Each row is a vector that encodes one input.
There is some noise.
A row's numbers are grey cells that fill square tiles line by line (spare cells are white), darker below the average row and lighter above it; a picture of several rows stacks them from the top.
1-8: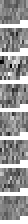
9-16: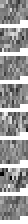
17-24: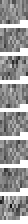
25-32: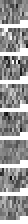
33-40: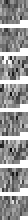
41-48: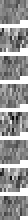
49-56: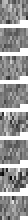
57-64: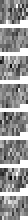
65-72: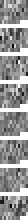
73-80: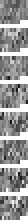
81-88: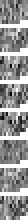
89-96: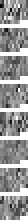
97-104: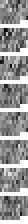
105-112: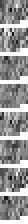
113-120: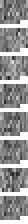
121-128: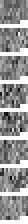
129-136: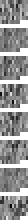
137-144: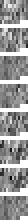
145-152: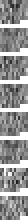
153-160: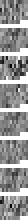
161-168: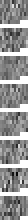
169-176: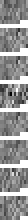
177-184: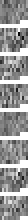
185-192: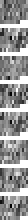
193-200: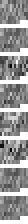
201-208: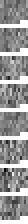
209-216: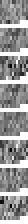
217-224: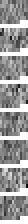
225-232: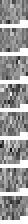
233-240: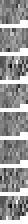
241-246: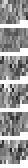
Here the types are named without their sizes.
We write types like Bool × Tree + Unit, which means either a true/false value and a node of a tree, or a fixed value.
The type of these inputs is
Line.
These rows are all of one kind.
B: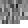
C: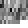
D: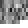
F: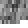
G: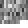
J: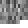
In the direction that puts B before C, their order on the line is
B, F, J, G, C, D.
